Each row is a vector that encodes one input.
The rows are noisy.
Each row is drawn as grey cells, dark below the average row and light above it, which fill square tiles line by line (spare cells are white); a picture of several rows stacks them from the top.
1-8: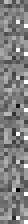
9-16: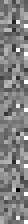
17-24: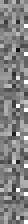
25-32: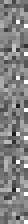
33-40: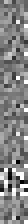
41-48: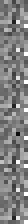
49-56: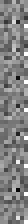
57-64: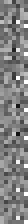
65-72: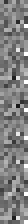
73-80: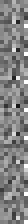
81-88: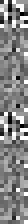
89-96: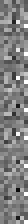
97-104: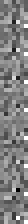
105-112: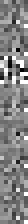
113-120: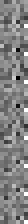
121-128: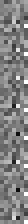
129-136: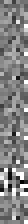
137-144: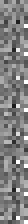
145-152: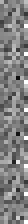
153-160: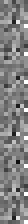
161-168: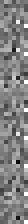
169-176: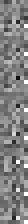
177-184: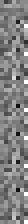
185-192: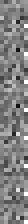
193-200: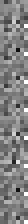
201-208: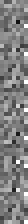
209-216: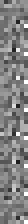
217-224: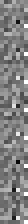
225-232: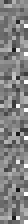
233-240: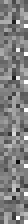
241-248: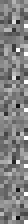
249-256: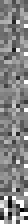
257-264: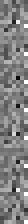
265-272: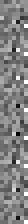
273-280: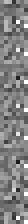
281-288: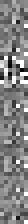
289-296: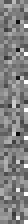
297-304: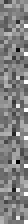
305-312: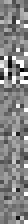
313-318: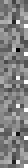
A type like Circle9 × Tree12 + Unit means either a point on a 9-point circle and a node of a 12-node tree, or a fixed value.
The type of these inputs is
List2(Line7).
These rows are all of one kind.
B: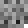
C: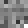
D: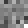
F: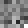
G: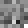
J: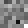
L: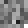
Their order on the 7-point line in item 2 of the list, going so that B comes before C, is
J, B, G, L, C, D, F.
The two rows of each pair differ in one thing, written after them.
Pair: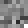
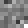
the place on the 7-point line in item 1 of the list
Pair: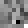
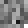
the place on the 7-point line in item 2 of the list
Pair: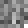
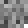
the place on the 7-point line in item 1 of the list
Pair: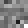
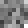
the place on the 7-point line in item 1 of the list
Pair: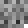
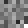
the place on the 7-point line in item 2 of the list
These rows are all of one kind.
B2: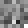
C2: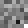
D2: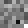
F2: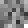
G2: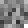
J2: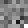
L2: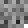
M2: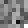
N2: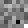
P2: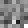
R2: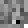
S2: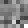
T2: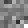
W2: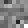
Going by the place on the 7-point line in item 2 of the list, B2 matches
G2, P2 and R2.
